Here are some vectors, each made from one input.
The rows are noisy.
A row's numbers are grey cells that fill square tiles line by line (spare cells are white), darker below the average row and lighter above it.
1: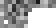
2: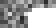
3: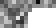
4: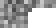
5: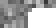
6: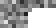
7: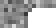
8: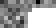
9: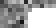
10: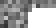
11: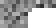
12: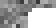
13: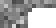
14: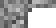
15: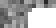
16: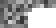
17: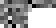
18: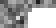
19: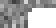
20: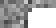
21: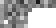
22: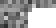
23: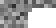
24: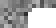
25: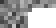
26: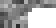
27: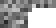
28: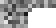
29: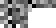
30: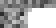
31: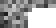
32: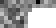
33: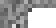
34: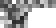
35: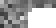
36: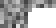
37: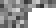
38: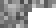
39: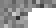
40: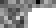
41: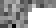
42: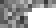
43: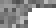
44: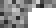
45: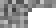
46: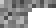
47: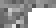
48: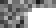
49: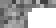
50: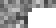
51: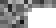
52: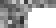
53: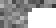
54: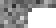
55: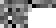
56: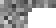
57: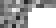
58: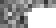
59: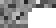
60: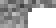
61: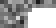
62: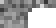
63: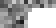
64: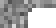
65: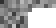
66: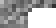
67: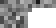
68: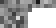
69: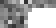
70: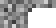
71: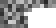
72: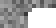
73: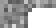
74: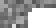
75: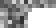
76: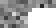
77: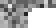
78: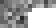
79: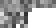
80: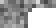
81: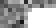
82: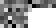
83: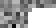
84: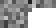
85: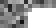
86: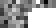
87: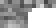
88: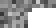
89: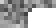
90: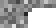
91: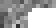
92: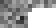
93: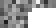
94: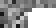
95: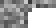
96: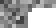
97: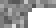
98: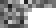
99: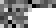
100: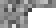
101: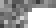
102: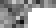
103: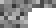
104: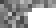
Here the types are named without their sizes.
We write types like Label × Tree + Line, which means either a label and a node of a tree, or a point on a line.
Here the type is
List(Line).
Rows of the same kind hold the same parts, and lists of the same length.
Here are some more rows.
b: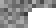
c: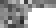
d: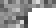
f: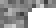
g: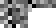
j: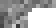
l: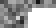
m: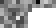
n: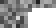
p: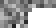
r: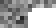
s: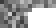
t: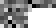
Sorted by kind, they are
b, f, j
c, l, m, n, r, s
d, p
g, t

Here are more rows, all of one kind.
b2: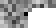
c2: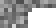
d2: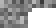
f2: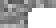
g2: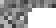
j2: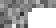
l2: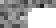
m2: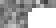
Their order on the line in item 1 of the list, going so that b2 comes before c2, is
b2, l2, g2, d2, c2, j2, f2, m2.
